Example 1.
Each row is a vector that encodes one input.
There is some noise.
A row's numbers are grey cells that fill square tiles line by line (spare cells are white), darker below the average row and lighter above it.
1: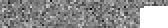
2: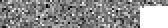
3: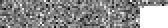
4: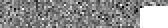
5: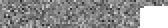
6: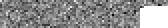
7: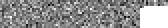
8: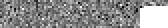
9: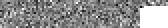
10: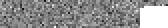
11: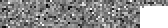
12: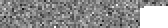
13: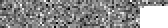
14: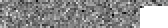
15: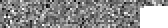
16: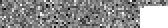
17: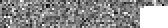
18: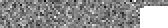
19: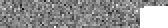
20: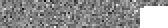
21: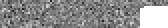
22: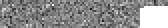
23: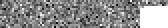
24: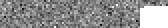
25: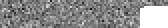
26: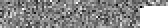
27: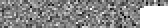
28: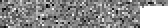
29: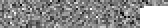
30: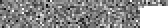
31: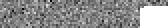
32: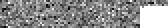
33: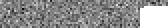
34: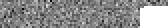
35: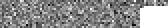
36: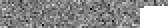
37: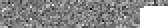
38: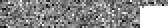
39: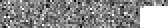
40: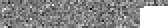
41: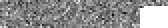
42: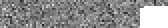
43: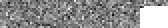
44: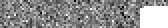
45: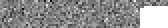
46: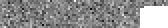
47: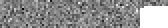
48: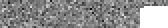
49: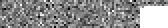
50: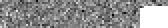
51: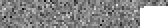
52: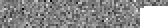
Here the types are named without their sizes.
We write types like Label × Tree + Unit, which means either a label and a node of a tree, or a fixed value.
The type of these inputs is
Bool × Bool × Bool × Bool × Line.
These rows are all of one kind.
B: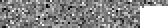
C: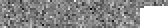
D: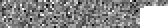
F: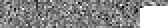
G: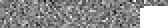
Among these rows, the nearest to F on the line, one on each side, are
D and G.
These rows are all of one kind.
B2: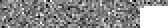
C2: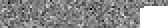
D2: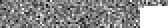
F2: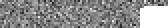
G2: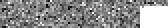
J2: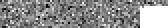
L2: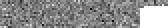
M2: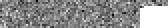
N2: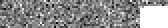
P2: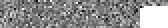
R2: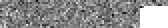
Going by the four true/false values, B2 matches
M2, P2 and R2.
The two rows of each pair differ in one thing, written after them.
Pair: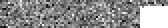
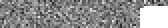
the place on the line
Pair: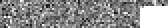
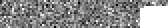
one of the four true/false values
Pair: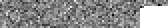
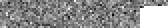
one of the four true/false values
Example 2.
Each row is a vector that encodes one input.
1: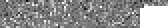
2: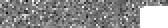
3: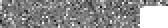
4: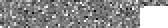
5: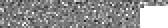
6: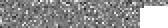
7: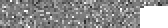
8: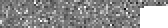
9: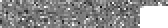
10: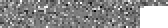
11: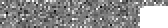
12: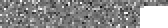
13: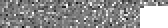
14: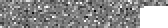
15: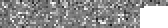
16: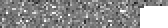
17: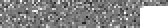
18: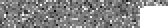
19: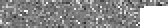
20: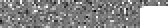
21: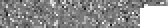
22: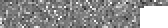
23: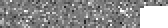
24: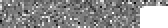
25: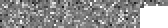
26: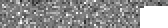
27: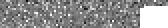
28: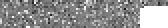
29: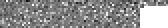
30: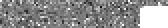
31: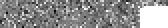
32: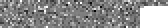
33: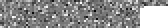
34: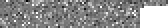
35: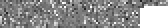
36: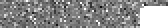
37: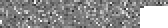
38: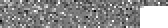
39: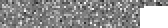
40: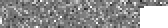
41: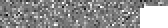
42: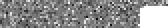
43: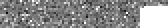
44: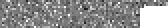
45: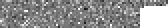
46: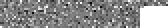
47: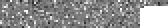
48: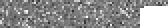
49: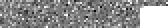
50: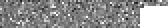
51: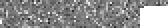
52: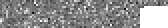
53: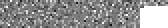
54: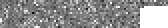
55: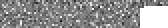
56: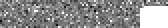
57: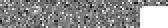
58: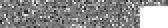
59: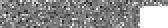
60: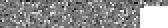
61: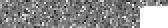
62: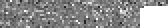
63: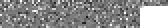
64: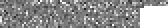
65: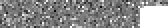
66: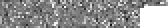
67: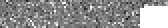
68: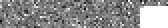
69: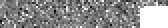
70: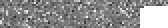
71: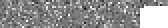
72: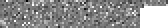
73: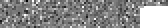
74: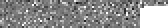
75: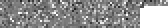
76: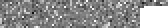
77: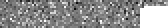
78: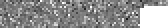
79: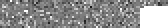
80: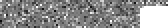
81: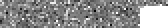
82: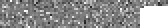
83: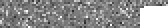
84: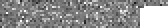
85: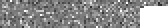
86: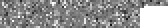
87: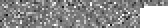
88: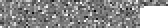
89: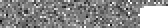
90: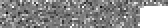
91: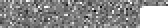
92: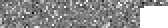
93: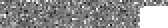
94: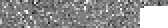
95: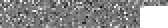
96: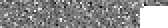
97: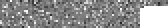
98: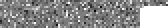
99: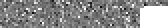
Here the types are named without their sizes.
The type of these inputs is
Bool × Bool × Bool × Bool × Line × Line.
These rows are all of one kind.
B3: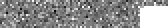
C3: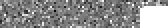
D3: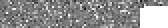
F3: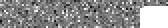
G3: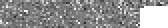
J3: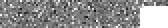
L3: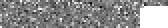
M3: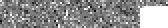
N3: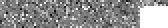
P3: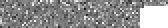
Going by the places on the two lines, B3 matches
J3, M3 and N3.
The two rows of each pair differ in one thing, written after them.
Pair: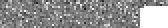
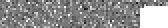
the place on one of the two lines
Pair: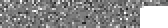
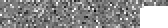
the place on one of the two lines
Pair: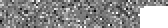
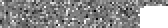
the place on one of the two lines
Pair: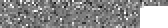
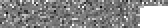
one of the four true/false values
